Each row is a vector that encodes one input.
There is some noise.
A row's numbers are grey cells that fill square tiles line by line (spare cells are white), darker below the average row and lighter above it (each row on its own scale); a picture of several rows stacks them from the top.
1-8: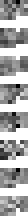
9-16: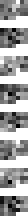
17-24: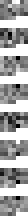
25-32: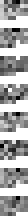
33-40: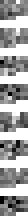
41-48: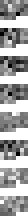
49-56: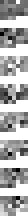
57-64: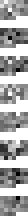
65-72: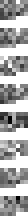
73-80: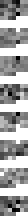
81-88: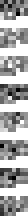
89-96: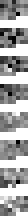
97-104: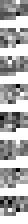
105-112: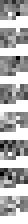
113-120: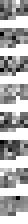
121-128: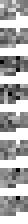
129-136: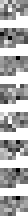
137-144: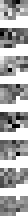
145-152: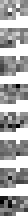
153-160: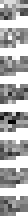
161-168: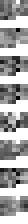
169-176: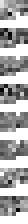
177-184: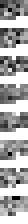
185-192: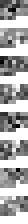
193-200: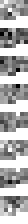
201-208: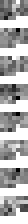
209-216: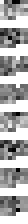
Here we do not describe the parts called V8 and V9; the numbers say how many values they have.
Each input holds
a true/false value and a value of V8, together with either a point on a 7-point line, or a value of V9.
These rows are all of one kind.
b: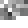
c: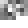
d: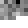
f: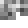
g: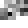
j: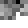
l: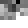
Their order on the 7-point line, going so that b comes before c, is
b, g, d, f, c, j, l.
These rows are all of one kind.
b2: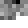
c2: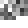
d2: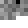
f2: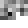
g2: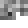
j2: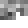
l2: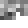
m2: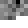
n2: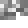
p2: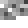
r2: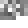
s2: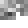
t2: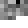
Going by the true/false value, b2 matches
d2, m2 and t2.
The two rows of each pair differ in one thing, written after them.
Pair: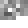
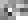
the place on the 7-point line
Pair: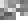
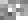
the value of V8
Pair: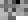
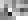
the true/false value
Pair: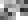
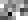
the value of V8
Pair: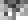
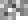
the true/false value
